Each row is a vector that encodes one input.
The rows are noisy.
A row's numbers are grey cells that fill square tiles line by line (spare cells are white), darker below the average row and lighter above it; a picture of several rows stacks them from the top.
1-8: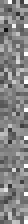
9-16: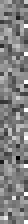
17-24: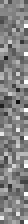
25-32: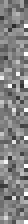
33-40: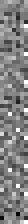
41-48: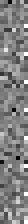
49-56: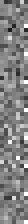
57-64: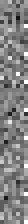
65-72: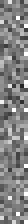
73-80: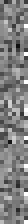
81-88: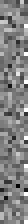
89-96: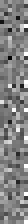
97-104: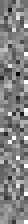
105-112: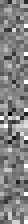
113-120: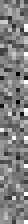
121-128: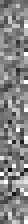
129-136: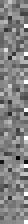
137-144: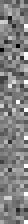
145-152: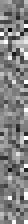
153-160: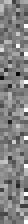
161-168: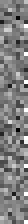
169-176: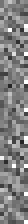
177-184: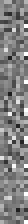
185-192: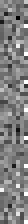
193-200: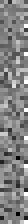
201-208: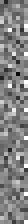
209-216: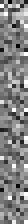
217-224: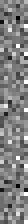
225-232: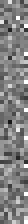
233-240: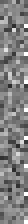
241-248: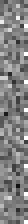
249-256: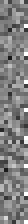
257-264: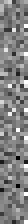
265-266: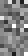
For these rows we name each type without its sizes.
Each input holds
a list of points on a line.
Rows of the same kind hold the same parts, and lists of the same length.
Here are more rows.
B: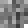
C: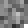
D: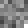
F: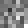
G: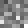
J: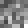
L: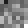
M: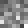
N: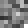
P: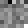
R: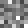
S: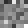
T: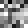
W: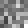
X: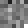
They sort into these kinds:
B, C, D, N, P, S, X
F, G, J, L, M, R, W
T

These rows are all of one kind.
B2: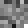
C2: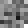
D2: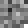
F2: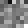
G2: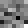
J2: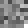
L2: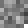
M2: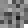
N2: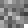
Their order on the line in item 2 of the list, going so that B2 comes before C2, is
B2, M2, J2, F2, D2, L2, G2, C2, N2.
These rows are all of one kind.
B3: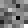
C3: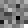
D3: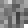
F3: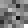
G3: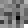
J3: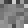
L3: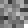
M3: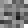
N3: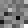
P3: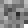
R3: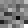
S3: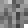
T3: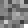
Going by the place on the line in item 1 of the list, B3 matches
C3, F3, N3 and R3.
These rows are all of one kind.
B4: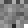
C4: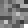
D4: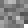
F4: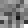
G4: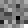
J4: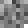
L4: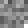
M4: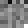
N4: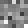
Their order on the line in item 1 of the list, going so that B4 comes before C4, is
G4, F4, J4, D4, N4, B4, M4, L4, C4.
